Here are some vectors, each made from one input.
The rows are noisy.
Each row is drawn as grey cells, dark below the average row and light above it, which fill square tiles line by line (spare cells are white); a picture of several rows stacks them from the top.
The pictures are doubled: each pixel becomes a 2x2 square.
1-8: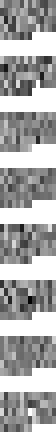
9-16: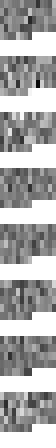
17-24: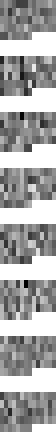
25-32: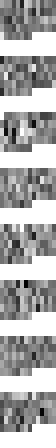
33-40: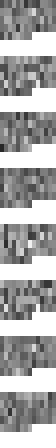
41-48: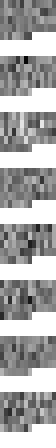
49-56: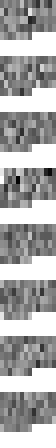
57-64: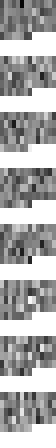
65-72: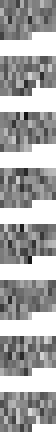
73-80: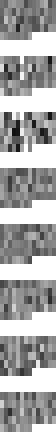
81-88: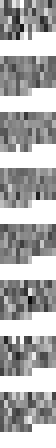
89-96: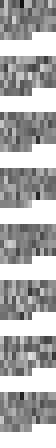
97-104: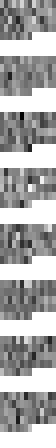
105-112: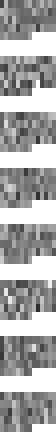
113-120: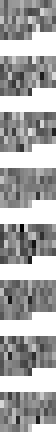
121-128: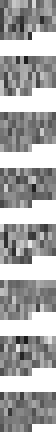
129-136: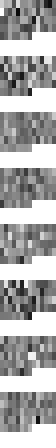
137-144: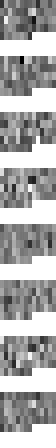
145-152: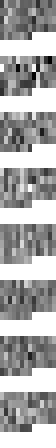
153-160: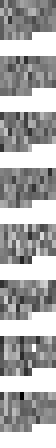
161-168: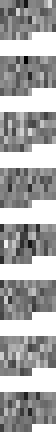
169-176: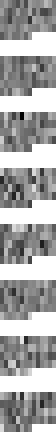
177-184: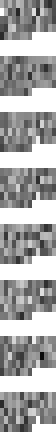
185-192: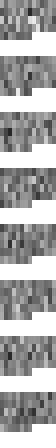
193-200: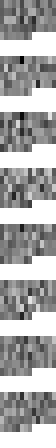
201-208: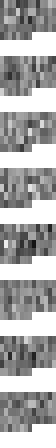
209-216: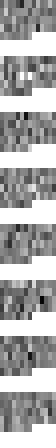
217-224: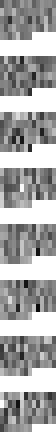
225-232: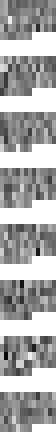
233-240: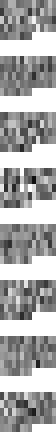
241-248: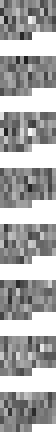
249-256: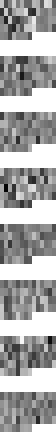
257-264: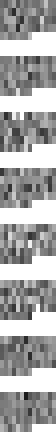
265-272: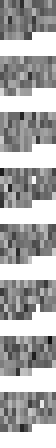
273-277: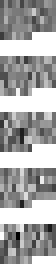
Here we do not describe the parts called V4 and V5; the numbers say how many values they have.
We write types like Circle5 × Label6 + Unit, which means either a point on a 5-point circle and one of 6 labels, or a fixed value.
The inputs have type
(Line9 + V4) × V5 + List2(Line3 × Line3).
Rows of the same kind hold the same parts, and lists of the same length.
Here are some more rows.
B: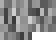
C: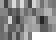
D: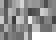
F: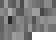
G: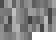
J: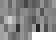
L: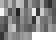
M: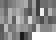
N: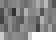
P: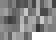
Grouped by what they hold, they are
B, D, M
C
F, G, P
J, N
L

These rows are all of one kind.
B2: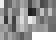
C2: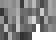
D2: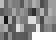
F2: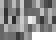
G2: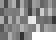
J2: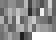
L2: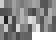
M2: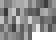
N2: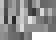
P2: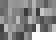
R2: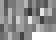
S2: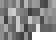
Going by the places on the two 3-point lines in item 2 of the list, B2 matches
G2 and M2.
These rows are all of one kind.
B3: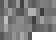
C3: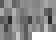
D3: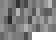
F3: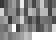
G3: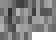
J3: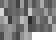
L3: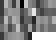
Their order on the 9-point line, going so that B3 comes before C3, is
B3, L3, G3, F3, J3, D3, C3.
